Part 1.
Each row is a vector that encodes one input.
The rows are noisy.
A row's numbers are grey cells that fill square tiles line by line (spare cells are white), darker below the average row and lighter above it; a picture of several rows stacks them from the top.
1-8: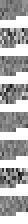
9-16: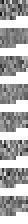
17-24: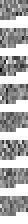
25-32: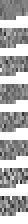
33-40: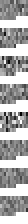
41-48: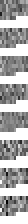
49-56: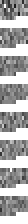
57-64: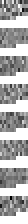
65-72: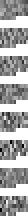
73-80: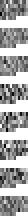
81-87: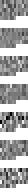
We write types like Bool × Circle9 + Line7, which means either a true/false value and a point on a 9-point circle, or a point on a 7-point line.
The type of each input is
Line5 × (Line5 + Line9).
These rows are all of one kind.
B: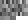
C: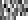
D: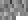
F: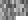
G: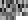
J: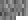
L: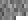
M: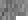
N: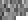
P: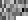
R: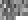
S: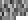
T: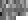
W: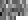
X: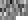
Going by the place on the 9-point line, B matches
M, N, S and W.
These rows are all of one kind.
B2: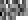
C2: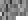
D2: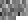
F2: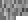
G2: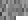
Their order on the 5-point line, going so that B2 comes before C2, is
B2, F2, D2, G2, C2.
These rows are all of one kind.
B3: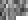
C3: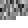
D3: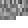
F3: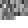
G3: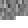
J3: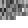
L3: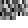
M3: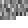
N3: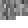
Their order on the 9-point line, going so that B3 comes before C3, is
F3, M3, J3, L3, N3, B3, G3, C3, D3.
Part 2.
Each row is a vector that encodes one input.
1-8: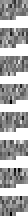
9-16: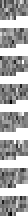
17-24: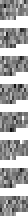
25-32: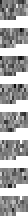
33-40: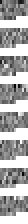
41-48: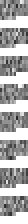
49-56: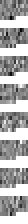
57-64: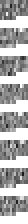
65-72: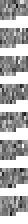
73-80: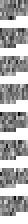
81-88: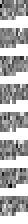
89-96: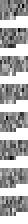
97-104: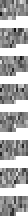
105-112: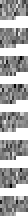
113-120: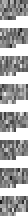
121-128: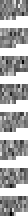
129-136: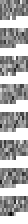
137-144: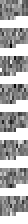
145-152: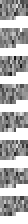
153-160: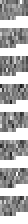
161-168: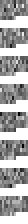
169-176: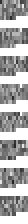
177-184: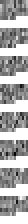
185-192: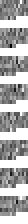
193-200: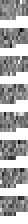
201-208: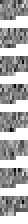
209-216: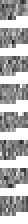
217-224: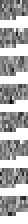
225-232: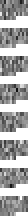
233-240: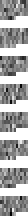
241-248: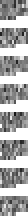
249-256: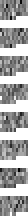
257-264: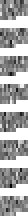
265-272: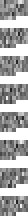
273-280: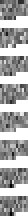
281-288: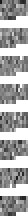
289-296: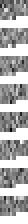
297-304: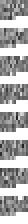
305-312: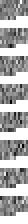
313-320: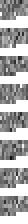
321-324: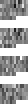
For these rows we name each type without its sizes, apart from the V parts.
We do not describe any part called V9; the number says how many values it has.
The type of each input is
(Circle + V9) × Label.
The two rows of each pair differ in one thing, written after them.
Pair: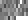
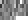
the label
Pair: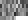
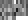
the label
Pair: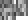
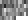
the label
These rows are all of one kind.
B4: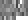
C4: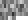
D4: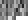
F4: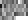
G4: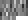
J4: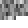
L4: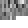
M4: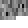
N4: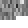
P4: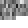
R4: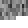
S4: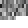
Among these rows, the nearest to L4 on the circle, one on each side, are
N4 and P4.
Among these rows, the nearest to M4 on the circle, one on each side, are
D4 and R4.
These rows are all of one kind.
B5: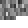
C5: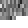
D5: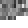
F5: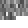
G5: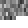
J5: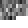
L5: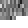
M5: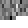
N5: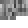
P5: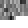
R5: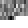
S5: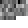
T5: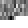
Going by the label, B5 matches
F5, G5 and M5.
